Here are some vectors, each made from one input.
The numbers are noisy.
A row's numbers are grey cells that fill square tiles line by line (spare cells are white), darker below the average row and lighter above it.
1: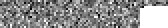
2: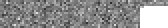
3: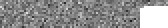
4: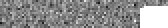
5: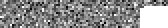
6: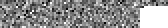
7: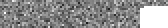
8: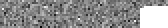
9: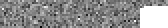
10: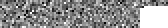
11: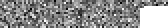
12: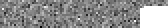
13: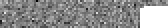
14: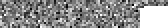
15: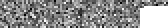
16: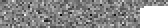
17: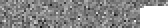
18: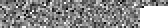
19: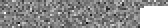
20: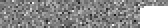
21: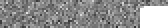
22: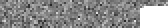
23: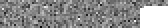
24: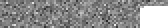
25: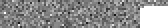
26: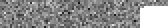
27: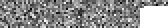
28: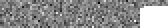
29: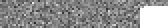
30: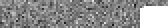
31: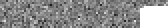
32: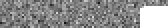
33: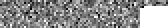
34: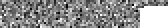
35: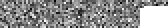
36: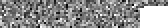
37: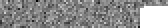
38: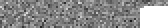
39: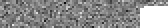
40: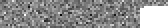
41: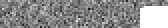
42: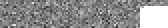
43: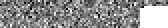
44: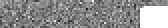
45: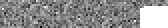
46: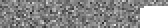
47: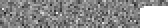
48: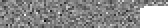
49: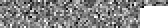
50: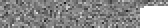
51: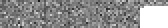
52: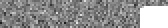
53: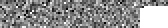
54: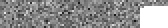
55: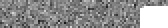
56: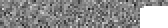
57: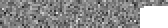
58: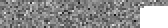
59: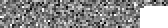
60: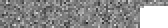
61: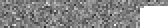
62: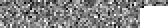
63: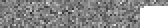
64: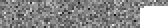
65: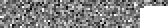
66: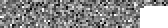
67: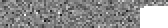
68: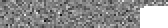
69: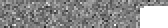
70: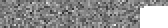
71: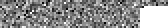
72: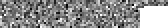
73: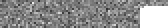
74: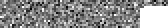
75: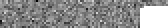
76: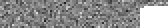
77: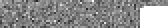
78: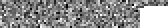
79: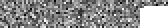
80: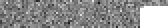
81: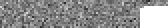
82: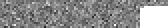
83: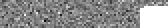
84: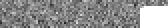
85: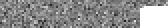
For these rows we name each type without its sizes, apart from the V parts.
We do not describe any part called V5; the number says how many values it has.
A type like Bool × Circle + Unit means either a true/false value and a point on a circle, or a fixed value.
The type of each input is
(Circle + Unit) × Line + V5.
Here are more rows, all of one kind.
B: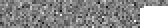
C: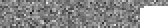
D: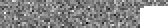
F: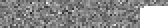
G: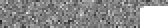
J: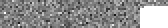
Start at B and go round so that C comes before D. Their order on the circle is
B, J, G, F, C, D.
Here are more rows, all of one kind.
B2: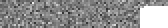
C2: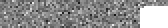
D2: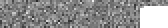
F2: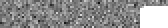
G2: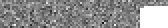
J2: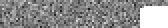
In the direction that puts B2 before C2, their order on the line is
J2, F2, D2, G2, B2, C2.
